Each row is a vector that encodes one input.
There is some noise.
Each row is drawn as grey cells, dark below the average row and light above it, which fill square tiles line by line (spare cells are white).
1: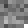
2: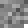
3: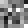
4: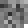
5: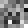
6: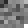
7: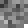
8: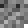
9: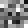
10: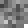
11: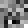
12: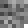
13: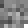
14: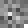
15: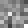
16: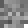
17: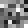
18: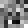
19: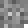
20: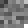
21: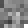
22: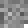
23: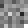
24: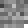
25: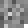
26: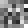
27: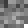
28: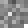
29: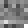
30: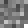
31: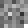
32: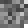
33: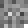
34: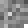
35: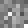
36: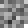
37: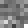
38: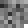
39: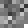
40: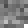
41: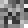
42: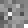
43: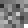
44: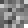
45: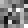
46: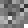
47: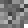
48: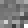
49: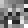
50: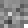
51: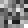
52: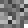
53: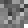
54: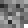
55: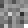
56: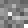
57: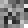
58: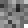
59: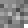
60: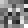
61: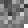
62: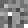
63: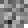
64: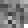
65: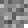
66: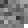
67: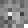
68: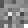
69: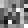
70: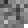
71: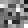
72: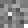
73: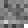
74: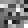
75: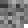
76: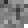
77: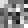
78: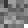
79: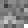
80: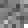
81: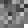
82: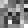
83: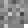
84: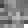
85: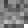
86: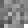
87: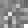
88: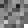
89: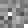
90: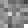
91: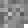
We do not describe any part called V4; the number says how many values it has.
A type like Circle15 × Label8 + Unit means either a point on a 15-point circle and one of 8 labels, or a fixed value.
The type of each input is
Bool × List2(V4) + Line5.
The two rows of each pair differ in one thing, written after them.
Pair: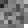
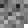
the value of V4 in item 1 of the list
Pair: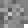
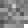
the value of V4 in item 1 of the list
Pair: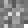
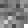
the true/false value
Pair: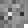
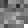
the true/false value
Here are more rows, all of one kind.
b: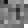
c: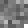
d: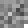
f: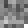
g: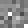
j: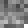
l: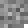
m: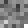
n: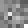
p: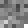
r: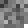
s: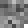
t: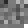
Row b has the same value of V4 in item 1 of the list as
c, r and t.
